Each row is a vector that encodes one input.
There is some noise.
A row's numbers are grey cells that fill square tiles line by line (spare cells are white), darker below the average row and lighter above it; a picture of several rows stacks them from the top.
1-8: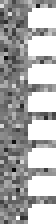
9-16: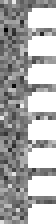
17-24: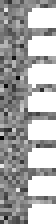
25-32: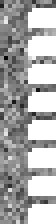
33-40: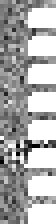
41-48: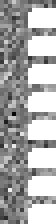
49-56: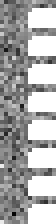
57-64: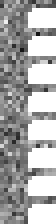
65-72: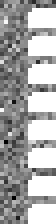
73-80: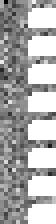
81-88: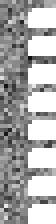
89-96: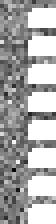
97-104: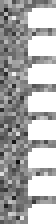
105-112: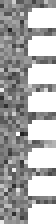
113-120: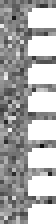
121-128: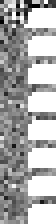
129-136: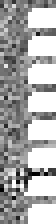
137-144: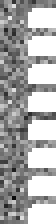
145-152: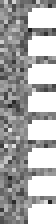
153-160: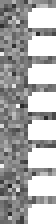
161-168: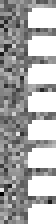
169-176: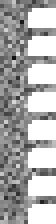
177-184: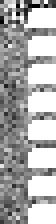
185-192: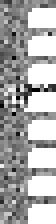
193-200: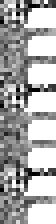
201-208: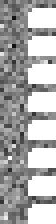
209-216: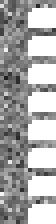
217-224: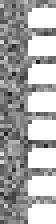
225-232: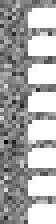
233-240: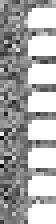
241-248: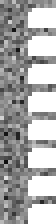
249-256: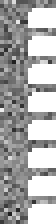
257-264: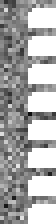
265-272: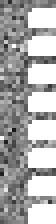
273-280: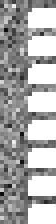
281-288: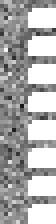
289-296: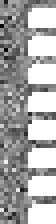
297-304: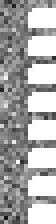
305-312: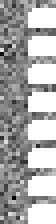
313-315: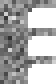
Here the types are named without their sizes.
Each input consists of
either a point on a circle and a true/false value, or a fixed value.
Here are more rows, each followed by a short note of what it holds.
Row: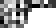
a fixed value
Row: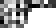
a fixed value
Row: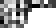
a fixed value
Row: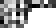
a fixed value
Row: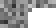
a point on a circle and a true/false value
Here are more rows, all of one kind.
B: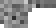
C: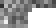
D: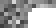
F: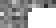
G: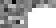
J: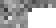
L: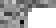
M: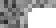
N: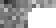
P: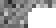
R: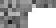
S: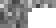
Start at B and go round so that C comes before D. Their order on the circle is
B, S, R, F, C, G, J, L, D, P, N, M.
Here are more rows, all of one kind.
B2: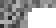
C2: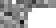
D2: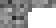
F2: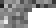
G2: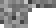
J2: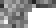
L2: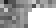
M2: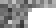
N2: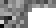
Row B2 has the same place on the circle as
F2 and J2.
